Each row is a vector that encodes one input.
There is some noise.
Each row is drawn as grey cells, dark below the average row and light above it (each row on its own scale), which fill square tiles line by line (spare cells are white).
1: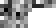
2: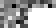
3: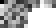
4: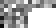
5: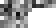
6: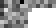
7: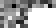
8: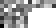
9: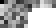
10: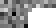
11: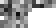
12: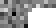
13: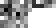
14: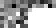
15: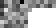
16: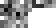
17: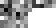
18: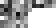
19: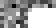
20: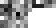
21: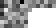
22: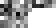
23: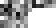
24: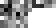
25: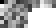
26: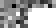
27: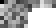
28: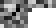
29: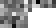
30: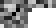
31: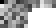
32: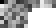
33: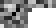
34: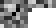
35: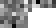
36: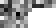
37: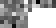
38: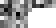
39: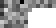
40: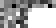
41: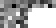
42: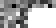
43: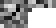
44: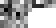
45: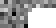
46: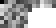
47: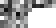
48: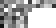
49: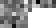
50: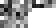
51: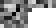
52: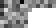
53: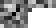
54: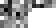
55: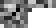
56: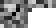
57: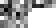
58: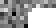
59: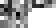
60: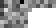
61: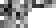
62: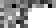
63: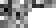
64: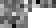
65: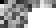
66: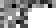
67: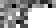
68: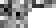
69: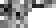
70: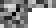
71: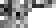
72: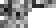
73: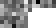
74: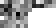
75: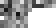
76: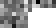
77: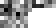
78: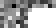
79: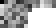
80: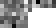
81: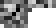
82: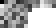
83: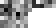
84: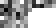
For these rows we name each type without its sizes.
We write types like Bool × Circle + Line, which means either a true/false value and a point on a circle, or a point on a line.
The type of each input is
Label.
